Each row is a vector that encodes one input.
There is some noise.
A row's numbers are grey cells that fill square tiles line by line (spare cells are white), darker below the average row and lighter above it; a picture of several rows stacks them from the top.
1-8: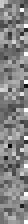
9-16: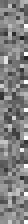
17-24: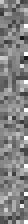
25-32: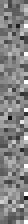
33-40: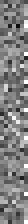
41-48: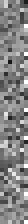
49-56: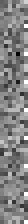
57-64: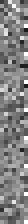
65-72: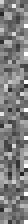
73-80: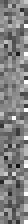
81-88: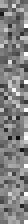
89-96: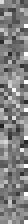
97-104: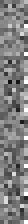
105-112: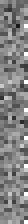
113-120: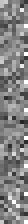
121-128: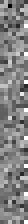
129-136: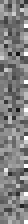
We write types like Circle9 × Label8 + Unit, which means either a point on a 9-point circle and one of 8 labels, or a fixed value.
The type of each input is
Bool × Bool × Bool × Bool + Tree16 + Unit.
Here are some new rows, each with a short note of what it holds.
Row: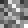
a fixed value
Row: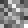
a fixed value
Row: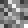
a fixed value
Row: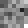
a node of a 16-node tree
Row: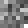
four true/false values
